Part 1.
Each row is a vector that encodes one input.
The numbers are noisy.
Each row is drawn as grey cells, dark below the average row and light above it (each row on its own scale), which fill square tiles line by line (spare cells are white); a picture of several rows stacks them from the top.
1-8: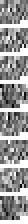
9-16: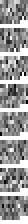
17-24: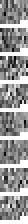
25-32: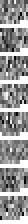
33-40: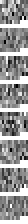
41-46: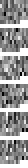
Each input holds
a point on a 7-point line, together with either a fixed value, or three true/false values.
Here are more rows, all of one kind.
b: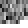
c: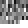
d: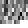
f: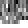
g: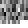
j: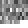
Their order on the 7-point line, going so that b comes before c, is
d, b, j, g, c, f.
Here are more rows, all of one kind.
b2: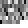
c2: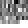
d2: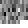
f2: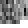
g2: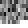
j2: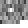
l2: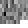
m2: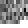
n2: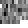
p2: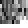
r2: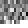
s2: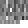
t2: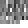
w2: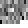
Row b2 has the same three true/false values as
j2, s2, t2 and w2.
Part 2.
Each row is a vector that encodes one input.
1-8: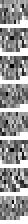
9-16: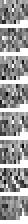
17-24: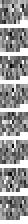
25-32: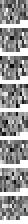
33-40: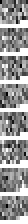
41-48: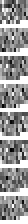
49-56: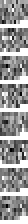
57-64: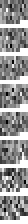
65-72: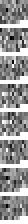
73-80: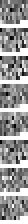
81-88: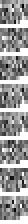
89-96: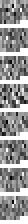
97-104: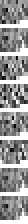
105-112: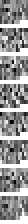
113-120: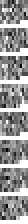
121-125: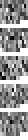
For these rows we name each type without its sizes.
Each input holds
either a point on a circle, or a fixed value, or three true/false values.
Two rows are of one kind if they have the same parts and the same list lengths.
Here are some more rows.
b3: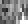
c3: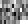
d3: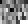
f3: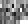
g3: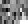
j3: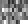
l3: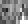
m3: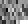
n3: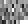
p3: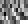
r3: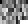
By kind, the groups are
b3, c3, f3, g3, l3, m3, n3
d3, j3, r3
p3

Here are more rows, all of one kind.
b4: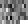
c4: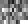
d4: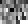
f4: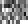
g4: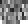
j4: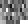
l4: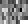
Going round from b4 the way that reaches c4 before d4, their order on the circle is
b4, f4, c4, l4, d4, g4, j4.
